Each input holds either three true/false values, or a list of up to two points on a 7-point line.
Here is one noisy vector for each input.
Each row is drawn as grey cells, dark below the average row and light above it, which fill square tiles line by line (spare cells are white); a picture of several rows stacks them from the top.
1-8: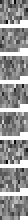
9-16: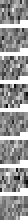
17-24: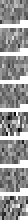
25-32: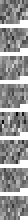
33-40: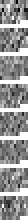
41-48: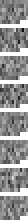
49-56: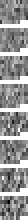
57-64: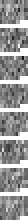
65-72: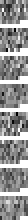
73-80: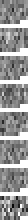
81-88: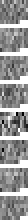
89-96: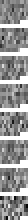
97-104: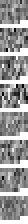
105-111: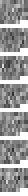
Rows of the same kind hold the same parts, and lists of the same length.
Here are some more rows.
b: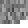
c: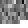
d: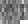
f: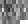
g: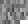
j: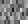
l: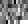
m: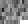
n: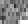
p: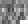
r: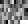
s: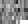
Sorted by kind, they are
b, d, f, g, j, p
c, m, n
l, r
s

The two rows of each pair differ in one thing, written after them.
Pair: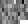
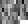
the place on the 7-point line in item 2 of the list
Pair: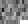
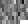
the place on the 7-point line in item 1 of the list
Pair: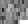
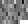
the place on the 7-point line in item 1 of the list
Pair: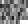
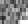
the place on the 7-point line in item 1 of the list
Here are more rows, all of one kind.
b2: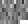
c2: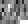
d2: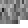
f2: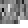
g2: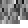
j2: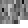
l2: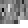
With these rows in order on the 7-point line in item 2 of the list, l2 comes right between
f2 and j2.
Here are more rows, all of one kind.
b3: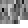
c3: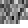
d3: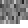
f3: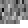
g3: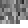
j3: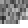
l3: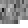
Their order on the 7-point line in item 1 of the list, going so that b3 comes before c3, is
f3, j3, l3, b3, c3, d3, g3.
